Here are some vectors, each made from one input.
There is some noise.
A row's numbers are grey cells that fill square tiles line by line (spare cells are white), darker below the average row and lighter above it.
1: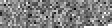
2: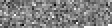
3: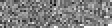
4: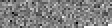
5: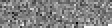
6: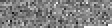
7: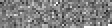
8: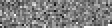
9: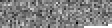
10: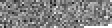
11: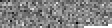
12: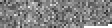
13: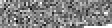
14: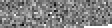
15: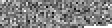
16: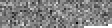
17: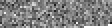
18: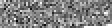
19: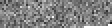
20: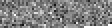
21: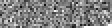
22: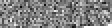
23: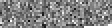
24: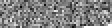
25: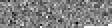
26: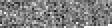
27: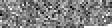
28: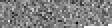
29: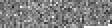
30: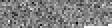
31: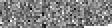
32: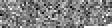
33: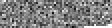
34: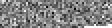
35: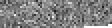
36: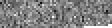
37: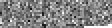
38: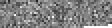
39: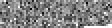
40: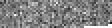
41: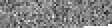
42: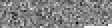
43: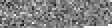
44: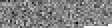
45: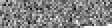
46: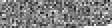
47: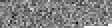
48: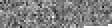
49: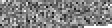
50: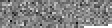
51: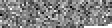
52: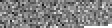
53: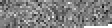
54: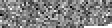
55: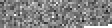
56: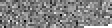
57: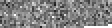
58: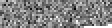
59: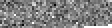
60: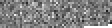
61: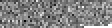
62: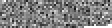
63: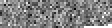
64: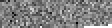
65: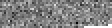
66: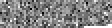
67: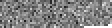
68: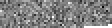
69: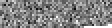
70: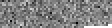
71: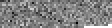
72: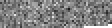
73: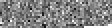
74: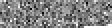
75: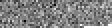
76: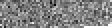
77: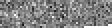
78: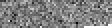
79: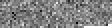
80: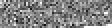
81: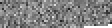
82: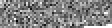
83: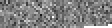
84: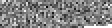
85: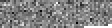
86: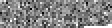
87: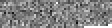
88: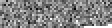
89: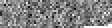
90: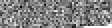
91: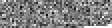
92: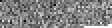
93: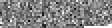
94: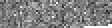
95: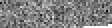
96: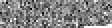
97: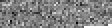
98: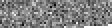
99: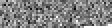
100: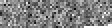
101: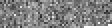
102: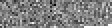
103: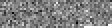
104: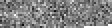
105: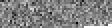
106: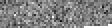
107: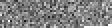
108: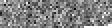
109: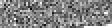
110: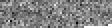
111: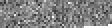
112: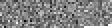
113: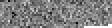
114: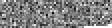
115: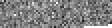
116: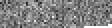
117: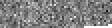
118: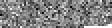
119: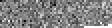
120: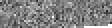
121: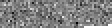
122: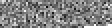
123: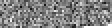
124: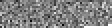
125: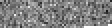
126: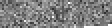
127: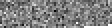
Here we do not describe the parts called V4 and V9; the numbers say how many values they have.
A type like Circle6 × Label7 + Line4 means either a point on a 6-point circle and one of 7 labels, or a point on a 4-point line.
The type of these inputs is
Bool × (Line6 + V4) + V9.
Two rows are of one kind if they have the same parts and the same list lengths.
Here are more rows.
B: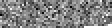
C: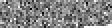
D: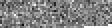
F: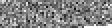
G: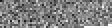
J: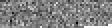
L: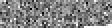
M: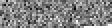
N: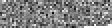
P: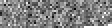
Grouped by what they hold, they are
B, C, F, L, M, N, P
D, G
J

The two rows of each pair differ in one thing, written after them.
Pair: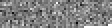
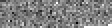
the place on the 6-point line
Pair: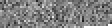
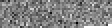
the true/false value
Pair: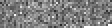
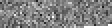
the place on the 6-point line
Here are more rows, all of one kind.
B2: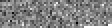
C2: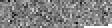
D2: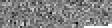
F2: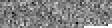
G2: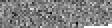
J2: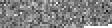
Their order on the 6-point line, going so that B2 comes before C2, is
J2, B2, F2, D2, G2, C2.
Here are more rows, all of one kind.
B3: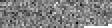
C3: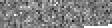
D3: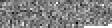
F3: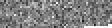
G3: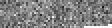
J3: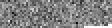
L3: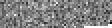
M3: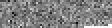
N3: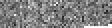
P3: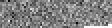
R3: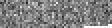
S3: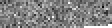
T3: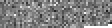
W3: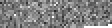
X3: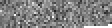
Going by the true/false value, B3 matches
D3, J3, M3 and P3.
